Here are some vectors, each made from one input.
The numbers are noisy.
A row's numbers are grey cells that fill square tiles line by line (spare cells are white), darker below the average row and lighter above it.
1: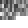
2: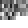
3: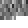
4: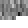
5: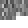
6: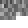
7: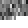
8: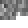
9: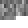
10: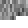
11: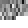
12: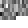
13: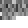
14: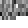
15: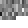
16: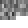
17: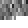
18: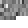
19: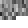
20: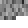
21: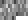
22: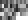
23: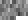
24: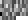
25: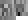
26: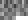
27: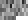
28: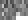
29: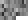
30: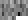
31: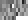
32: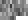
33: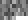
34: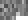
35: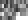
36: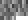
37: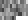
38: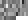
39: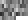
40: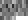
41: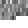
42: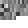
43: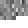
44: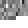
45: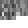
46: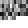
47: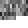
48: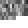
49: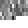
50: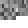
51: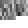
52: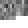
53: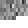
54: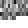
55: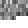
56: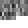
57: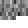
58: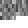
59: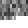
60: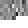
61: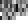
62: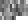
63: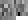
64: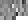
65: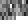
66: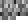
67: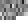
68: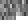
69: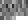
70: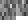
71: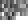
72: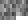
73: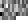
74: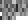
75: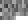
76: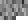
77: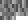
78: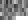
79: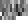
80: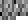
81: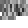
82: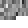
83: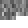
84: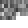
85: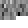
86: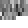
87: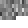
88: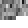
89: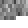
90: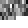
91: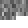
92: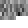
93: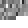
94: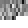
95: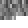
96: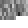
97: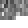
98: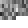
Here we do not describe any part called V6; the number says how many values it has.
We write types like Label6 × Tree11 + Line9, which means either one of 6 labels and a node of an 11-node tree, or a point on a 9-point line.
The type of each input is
Tree7 × (Tree7 + V6).
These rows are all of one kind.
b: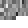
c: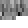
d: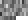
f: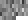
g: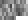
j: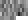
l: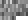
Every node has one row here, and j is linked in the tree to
c and g.
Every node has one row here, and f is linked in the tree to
d and g.
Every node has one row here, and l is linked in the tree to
b and g.
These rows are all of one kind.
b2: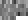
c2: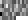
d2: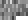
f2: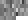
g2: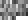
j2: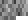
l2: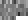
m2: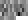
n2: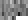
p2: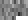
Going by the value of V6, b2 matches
d2, g2, l2 and m2.
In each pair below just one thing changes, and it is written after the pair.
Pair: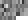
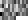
the node of the tree
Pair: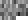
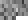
the value of V6
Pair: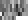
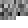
the value of V6
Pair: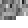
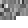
the node of the tree
